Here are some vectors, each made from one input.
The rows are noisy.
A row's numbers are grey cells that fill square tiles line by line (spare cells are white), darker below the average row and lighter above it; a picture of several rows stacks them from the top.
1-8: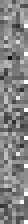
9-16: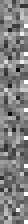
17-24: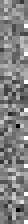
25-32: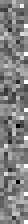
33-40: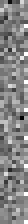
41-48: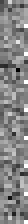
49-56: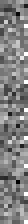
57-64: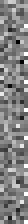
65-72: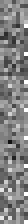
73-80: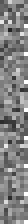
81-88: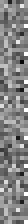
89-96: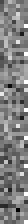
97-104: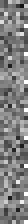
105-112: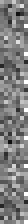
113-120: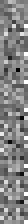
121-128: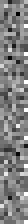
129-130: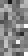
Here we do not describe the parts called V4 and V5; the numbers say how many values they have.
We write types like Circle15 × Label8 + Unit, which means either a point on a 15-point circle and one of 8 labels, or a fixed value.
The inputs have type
((Bool × Bool × Bool + Unit) × V5 + Line6) × V4.
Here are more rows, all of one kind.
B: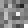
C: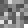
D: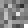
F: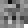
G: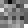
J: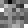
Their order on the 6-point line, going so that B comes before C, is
J, G, B, D, F, C.
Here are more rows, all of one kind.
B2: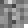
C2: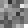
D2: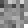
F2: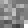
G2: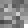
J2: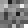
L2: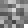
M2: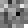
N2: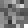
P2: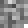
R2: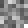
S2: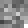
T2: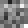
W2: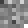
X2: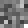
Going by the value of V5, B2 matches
C2, G2, P2 and S2.
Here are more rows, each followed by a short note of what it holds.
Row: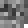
a point on a 6-point line and a value of V4
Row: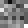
a point on a 6-point line and a value of V4
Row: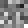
a point on a 6-point line and a value of V4
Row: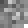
three true/false values, a value of V4 and a value of V5
